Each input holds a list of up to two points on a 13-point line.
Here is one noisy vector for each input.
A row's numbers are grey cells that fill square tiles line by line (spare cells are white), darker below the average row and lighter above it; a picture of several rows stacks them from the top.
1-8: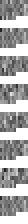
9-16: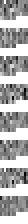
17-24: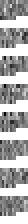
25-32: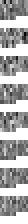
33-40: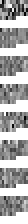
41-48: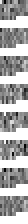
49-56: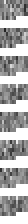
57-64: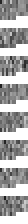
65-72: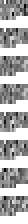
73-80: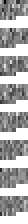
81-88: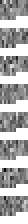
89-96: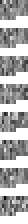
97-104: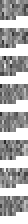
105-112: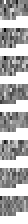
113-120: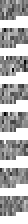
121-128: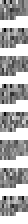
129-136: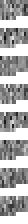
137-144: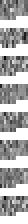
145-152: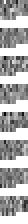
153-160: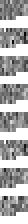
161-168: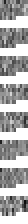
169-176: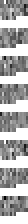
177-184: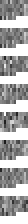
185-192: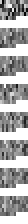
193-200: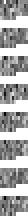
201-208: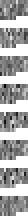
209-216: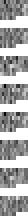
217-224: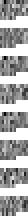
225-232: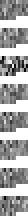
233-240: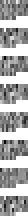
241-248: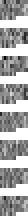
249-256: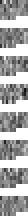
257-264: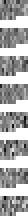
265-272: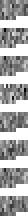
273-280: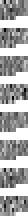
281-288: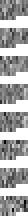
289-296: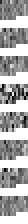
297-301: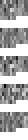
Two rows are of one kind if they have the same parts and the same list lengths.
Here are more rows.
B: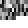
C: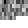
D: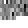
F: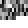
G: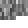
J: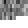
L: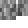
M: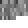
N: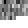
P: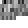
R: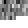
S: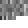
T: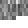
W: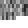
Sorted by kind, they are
B, F
C, J, M, N, R, S
D, G, L, P, T, W

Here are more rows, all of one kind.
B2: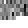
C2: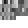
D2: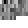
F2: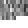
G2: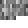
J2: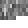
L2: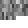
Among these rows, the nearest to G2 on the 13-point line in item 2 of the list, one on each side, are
B2 and F2.
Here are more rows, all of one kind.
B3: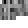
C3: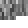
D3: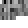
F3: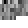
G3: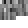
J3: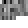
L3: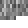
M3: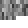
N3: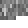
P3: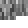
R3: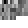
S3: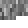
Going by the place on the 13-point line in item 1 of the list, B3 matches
D3, F3, J3 and R3.
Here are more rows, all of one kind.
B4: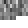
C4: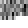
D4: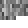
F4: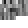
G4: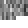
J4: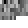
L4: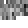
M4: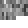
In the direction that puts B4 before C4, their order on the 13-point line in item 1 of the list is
J4, F4, B4, D4, M4, G4, L4, C4.
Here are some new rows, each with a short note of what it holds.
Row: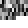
the empty list
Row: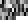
the empty list
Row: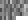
a list of one item
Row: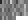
a list of one item
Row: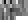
a list of two items
